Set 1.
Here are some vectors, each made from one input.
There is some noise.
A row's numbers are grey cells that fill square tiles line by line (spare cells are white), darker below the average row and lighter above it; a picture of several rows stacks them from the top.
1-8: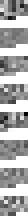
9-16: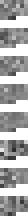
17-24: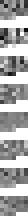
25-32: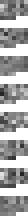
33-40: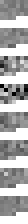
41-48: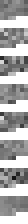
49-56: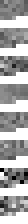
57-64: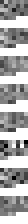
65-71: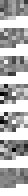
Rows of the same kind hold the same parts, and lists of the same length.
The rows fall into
2 kinds.
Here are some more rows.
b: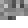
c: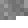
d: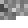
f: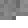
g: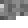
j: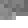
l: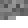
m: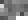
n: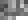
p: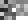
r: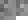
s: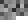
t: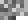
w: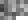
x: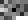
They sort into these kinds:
b, c, d, f, j, l, n, r, s, t, w, x
g, m, p

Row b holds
four true/false values.
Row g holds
a fixed value.
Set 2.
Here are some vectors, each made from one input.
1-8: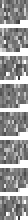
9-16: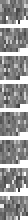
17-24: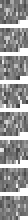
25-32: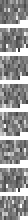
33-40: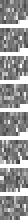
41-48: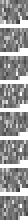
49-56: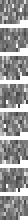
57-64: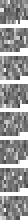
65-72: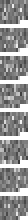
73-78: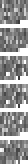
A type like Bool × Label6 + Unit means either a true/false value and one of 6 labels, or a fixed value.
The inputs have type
Line15.
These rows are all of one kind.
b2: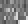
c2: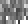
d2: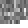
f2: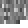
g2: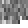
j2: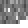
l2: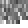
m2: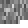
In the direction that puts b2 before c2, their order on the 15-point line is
m2, b2, j2, d2, f2, l2, g2, c2.
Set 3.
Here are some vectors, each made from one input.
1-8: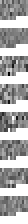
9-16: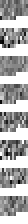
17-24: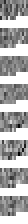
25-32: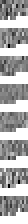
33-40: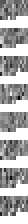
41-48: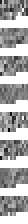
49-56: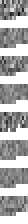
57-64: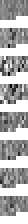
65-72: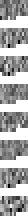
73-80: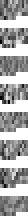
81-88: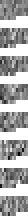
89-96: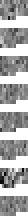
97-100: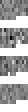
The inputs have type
Tree9.
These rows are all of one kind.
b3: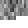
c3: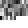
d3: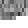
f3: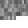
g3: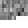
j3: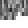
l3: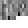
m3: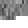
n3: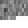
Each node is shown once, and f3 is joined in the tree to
n3.
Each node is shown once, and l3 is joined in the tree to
m3.
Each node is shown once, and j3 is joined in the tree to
d3, g3, m3 and n3.
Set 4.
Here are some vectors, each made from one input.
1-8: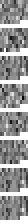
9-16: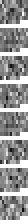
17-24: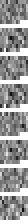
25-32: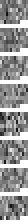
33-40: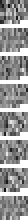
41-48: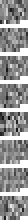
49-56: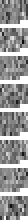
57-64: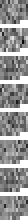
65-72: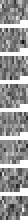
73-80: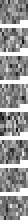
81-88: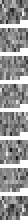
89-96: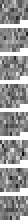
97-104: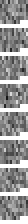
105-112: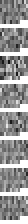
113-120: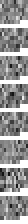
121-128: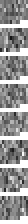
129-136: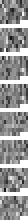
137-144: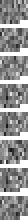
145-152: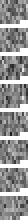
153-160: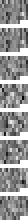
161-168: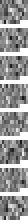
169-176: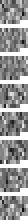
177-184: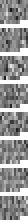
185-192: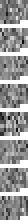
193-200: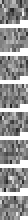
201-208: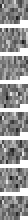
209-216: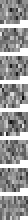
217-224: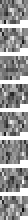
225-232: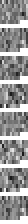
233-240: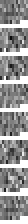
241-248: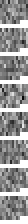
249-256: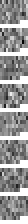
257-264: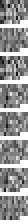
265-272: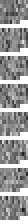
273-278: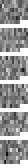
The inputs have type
Bool × Bool × Bool × Bool + Unit.
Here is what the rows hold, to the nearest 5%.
About 5% of them hold a fixed value. The rest hold four true/false values.
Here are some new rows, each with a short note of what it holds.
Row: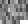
four true/false values
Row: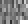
four true/false values
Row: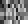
a fixed value
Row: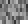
four true/false values
